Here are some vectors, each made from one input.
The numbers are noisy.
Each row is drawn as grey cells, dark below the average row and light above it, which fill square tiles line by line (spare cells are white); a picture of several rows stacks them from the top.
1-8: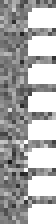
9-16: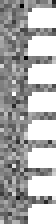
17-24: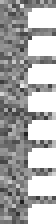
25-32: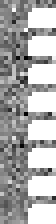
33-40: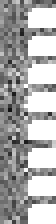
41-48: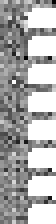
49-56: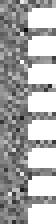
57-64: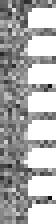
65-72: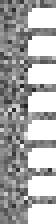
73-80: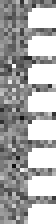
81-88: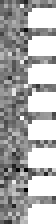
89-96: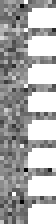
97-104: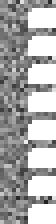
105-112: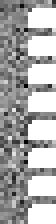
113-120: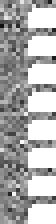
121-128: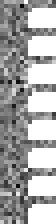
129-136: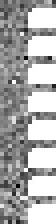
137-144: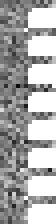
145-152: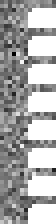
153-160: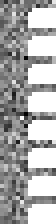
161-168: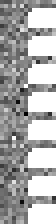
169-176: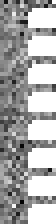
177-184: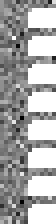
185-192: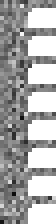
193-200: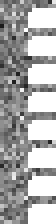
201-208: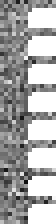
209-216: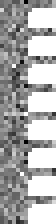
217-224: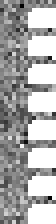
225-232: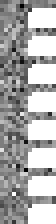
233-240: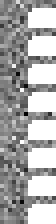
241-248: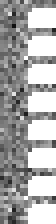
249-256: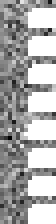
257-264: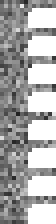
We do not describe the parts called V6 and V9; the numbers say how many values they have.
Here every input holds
a value of V6, together with either a true/false value and a value of V9, or a list of up to three points on a 5-point line.
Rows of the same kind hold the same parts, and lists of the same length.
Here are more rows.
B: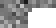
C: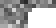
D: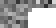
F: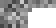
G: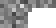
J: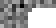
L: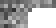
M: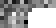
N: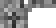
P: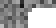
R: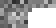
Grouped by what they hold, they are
B, G
C, J, P
D, F, M, R
L
N

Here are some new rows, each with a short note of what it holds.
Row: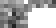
a value of V6, together with a list of one item
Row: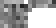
a value of V6, together with a list of two items
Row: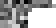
a true/false value, a value of V6 and a value of V9
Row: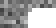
a value of V6, together with the empty list
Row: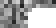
a value of V6, together with a list of three items
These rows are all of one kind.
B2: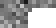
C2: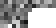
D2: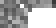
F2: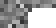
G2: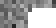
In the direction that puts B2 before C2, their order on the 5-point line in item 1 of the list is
G2, B2, F2, C2, D2.
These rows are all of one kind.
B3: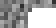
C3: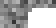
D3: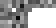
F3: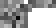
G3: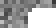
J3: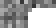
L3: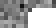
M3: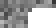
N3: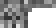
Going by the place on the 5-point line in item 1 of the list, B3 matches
D3, F3 and N3.
